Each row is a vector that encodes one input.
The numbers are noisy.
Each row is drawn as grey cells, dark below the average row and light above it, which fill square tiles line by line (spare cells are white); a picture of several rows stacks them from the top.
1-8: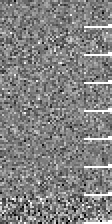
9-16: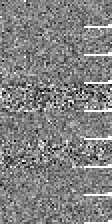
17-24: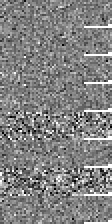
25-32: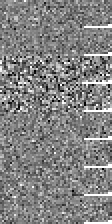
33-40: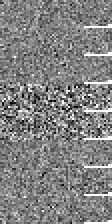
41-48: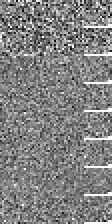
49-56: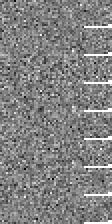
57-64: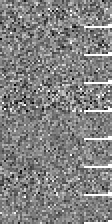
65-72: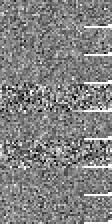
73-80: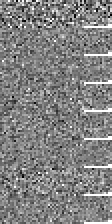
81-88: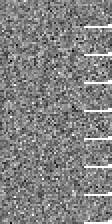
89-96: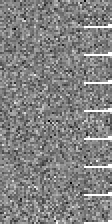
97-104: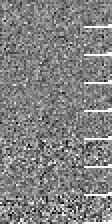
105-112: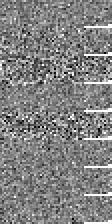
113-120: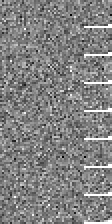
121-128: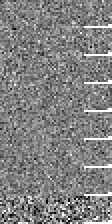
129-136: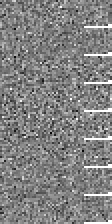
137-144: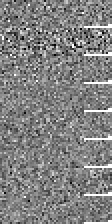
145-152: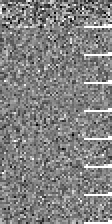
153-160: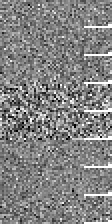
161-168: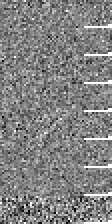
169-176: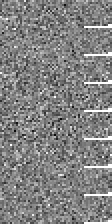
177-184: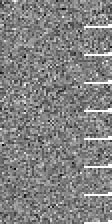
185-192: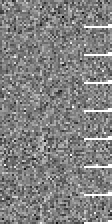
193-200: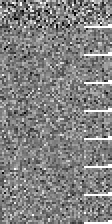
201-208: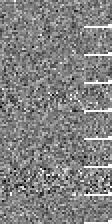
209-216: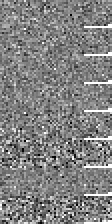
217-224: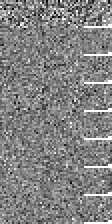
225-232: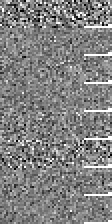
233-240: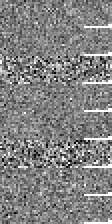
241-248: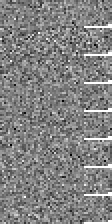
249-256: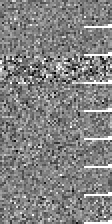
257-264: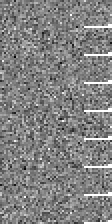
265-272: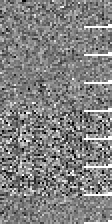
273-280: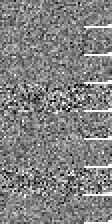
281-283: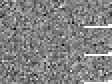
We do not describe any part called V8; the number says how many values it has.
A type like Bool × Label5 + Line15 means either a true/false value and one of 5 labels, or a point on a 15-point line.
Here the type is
Bool × Bool × Bool × Bool × (Line7 + Line10) × Tree9 + V8.
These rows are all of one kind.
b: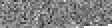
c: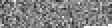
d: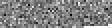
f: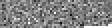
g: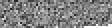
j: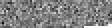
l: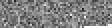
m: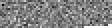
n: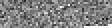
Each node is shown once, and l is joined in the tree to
d and n.
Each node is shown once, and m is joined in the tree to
d and f.
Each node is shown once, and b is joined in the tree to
f.
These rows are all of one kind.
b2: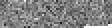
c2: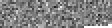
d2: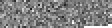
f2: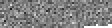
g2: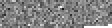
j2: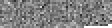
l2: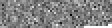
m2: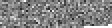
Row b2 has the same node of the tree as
f2 and g2.
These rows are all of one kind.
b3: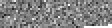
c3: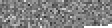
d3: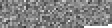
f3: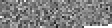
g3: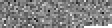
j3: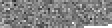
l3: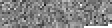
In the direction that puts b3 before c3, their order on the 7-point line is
g3, j3, f3, b3, c3, l3, d3.
